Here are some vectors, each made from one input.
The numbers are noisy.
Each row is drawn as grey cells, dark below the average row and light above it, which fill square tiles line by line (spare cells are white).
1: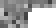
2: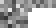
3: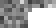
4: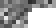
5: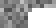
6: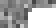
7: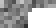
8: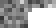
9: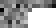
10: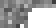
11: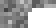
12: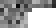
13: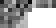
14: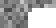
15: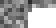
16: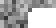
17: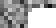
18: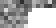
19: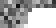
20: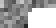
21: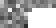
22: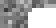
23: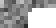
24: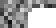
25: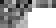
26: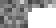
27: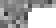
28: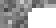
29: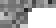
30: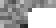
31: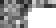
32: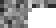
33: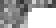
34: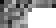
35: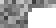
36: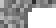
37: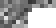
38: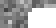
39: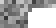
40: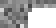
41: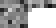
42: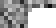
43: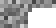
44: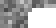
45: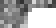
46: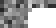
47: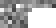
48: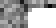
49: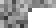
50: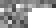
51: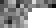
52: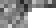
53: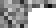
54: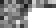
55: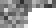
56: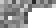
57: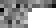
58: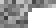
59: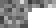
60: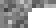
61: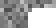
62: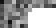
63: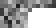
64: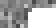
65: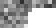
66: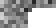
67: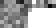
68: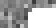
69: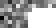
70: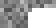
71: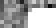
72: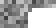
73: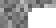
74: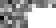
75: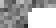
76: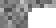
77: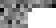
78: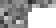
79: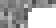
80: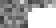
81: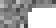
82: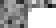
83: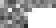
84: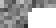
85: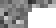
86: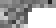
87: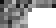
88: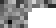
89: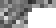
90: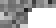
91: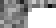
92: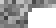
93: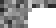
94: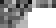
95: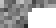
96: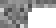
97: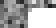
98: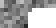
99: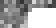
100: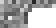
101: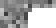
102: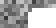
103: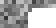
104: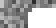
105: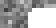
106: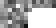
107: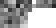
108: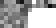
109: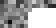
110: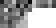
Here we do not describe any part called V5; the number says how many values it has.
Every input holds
a value of V5, together with either a point on a 6-point circle, or a point on a 7-point line.
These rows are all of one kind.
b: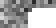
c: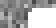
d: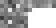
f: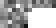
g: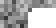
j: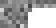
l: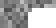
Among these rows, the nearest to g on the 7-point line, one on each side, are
d and l.
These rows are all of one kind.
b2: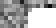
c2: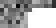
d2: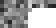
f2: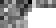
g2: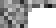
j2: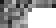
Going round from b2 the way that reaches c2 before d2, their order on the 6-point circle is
b2, f2, c2, j2, d2, g2.
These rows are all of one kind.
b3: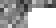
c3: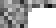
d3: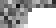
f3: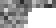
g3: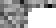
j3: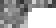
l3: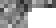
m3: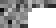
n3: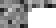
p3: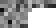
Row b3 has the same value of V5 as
l3, m3, n3 and p3.
